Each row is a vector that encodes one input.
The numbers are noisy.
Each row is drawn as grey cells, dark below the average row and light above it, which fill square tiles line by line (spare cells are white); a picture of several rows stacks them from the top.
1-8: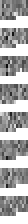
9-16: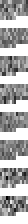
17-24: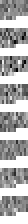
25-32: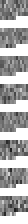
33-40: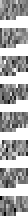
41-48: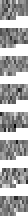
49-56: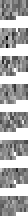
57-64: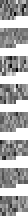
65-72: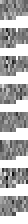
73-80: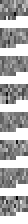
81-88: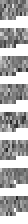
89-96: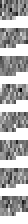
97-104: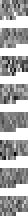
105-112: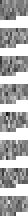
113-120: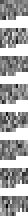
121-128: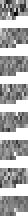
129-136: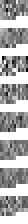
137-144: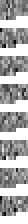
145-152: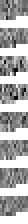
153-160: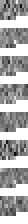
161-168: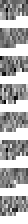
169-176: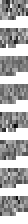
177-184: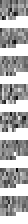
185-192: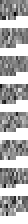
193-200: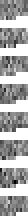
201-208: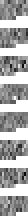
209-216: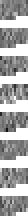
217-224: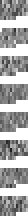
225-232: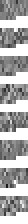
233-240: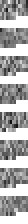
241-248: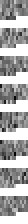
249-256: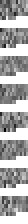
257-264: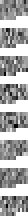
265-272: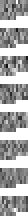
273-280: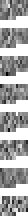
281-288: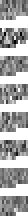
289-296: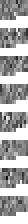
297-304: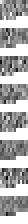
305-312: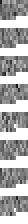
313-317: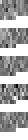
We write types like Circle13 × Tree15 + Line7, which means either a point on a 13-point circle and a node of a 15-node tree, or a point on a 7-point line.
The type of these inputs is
((Bool × Bool × Bool + Unit) × Circle11 + Line9) × Circle11.
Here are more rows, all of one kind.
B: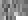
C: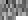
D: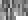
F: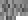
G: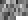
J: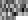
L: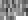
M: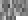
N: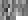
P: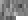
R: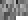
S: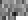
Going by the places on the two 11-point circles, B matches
F and M.
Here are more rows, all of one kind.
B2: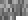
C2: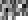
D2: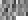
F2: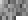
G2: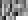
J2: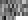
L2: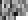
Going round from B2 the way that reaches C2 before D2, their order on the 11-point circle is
B2, L2, G2, J2, C2, D2, F2.
